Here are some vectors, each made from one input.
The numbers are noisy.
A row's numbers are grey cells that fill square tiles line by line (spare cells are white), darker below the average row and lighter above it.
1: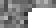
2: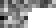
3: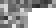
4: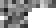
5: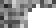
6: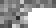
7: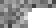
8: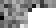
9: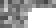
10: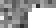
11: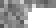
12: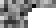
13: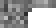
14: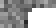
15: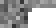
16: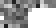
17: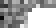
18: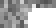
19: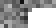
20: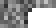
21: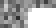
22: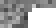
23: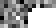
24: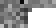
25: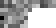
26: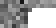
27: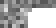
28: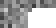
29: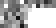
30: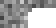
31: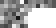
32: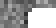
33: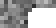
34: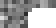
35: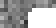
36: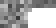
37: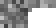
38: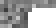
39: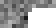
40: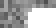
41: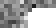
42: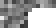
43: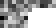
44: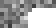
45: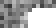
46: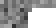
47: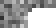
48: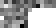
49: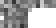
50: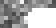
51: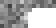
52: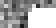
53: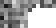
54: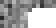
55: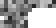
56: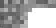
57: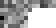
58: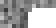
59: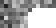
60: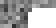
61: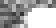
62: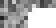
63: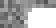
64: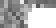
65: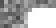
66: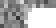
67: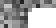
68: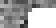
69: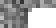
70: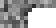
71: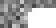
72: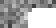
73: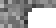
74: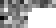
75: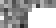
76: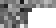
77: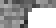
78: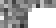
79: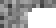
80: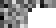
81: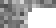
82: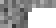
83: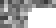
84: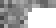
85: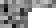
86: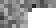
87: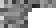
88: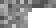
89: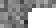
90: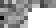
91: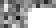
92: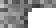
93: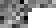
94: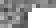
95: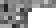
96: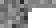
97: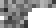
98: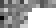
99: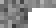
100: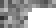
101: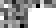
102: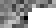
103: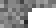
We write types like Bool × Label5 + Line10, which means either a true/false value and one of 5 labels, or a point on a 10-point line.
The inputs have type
Bool × (Line6 + Line8).
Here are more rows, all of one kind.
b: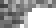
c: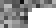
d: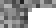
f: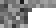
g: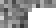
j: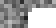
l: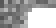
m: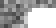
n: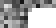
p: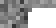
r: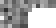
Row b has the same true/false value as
l and m.
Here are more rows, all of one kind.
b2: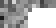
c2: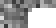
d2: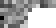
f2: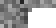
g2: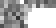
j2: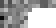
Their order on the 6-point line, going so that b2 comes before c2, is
b2, g2, d2, j2, f2, c2.
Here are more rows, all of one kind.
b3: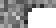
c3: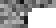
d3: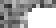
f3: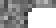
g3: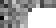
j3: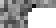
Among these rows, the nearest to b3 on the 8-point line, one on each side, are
d3 and j3.
